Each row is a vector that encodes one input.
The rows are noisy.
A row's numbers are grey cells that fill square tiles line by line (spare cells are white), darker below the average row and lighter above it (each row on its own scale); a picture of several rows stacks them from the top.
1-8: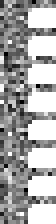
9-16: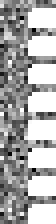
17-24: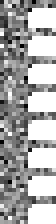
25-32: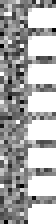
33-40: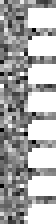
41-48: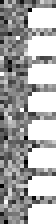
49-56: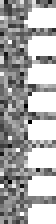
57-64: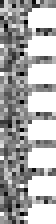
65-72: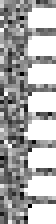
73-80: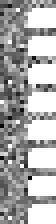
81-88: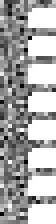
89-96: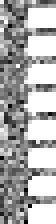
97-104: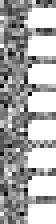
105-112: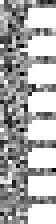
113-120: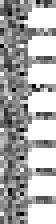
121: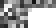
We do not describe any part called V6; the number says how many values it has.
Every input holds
a list of up to two items, each a true/false value and a value of V6.
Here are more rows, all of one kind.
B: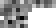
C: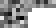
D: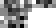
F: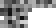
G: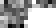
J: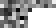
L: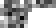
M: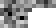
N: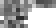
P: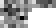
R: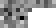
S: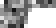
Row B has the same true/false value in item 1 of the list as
C and N.
